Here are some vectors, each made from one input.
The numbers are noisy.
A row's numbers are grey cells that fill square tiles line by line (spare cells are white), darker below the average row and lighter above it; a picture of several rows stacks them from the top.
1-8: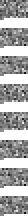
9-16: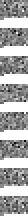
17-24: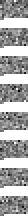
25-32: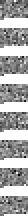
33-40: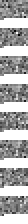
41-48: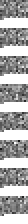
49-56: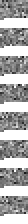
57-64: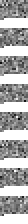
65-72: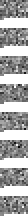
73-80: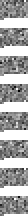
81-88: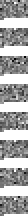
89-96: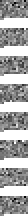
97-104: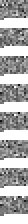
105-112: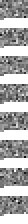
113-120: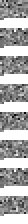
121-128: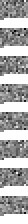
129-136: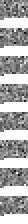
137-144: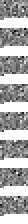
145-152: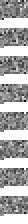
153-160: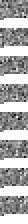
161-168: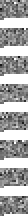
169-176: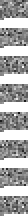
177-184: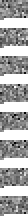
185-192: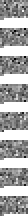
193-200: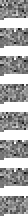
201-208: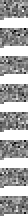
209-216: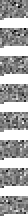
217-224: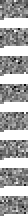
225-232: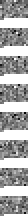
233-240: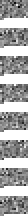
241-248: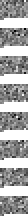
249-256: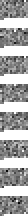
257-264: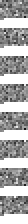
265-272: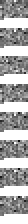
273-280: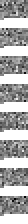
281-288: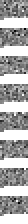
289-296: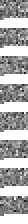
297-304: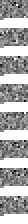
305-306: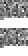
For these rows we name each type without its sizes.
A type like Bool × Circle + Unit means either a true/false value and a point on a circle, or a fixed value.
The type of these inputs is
Circle + Line.
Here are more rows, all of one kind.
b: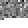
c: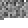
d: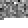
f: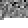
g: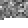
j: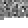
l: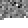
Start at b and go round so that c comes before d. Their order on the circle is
b, c, l, f, d, j, g.
